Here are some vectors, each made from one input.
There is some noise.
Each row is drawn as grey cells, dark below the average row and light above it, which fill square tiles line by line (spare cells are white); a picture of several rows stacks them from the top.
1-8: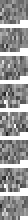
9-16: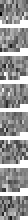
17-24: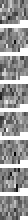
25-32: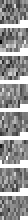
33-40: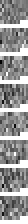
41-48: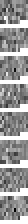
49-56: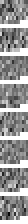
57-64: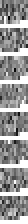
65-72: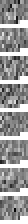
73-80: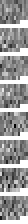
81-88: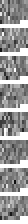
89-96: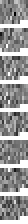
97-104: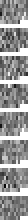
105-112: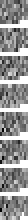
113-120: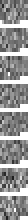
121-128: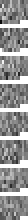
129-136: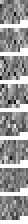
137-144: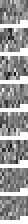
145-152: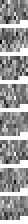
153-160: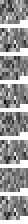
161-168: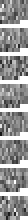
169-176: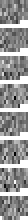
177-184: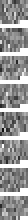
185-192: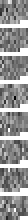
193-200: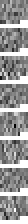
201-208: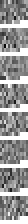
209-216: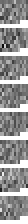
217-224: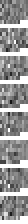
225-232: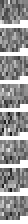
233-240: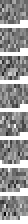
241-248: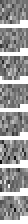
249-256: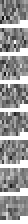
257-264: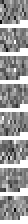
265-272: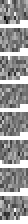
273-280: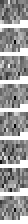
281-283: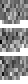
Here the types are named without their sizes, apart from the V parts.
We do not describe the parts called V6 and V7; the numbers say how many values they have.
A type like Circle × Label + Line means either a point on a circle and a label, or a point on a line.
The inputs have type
(Bool × Bool × Bool + (Tree + Unit) × V6 × V7) × Tree.
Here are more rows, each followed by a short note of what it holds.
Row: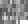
a node of each of two trees, a value of V6 and a value of V7
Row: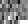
a node of a tree and three true/false values
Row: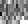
a node of a tree and three true/false values
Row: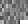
a node of a tree, a value of V6 and a value of V7
